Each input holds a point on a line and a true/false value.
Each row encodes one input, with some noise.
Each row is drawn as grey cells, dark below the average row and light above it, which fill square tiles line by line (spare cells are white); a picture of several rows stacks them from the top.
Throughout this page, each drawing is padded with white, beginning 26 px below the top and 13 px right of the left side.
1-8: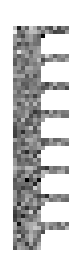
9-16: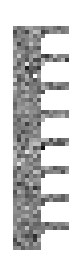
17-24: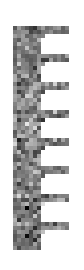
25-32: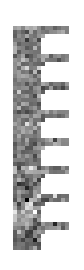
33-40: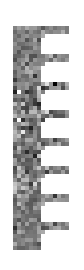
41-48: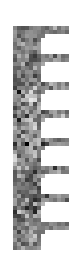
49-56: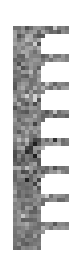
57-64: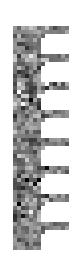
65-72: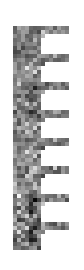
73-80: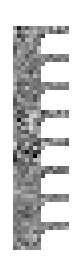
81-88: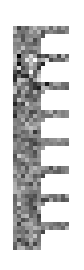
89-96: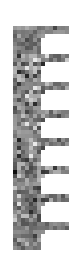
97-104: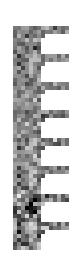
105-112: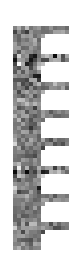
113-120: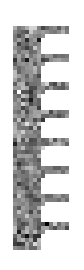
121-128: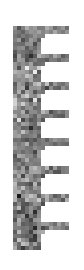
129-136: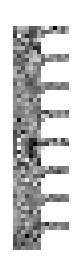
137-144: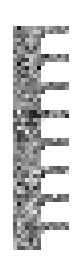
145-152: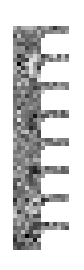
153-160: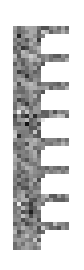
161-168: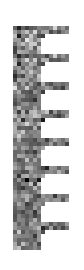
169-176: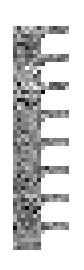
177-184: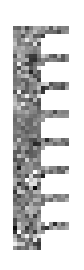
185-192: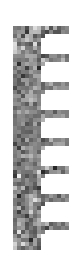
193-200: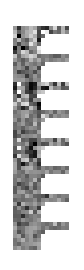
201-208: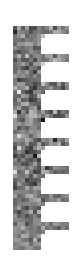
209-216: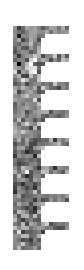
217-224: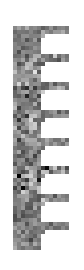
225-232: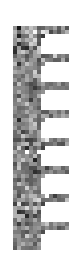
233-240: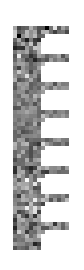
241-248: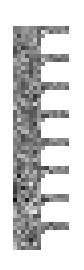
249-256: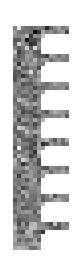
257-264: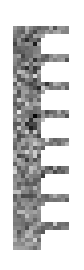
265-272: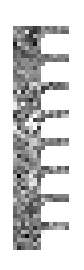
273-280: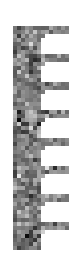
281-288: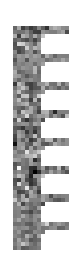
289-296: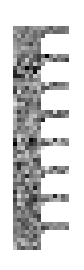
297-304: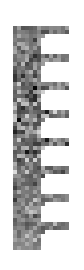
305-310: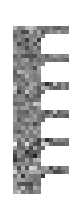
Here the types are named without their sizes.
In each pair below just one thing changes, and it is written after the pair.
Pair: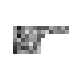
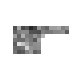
the true/false value
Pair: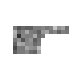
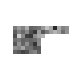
the true/false value
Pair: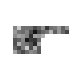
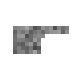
the true/false value
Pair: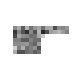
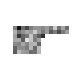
the true/false value
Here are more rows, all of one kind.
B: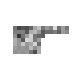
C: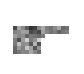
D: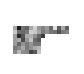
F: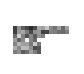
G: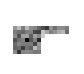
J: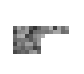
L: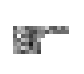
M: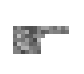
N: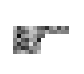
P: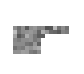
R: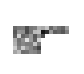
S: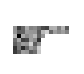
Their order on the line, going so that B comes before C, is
D, S, B, M, F, J, R, N, C, P, G, L.
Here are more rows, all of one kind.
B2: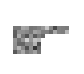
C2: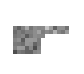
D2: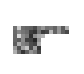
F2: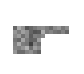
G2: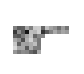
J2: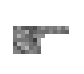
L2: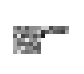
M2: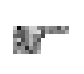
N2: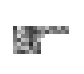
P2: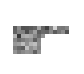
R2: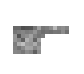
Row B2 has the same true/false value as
C2, G2 and M2.
